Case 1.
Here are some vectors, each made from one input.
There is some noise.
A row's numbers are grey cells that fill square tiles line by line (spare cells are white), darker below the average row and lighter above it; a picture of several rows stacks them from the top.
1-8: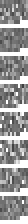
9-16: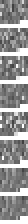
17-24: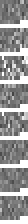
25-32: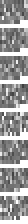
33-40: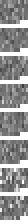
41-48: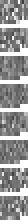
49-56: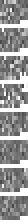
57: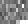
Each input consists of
four true/false values.
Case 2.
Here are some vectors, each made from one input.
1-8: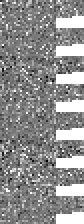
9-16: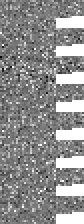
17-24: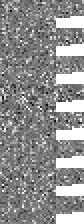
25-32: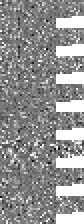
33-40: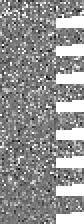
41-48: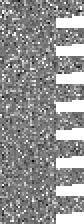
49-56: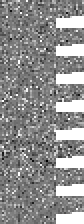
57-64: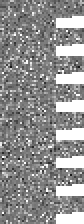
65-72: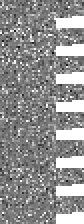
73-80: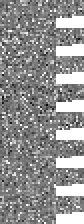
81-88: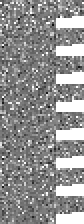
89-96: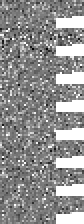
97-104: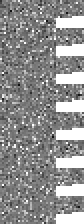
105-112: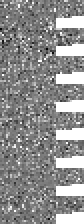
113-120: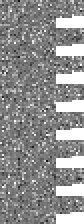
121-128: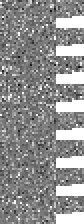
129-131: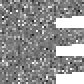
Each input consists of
either a fixed value, or a node of a 15-node tree.
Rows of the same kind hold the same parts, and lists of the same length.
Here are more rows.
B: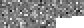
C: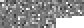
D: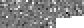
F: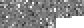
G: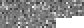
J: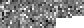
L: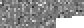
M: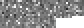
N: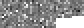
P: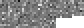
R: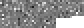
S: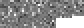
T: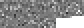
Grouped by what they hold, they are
B, C, D, F, G, L, M, N, P, R, S, T
J

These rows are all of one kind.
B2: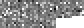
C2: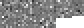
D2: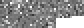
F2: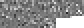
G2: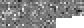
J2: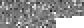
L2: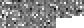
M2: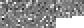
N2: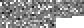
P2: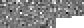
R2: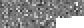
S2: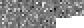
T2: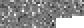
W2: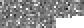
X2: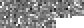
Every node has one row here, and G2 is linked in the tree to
B2, L2 and T2.
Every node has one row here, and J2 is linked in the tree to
X2.
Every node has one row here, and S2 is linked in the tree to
B2 and F2.
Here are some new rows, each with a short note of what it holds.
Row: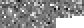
a node of a 15-node tree
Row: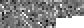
a fixed value
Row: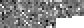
a fixed value
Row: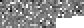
a node of a 15-node tree
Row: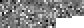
a fixed value
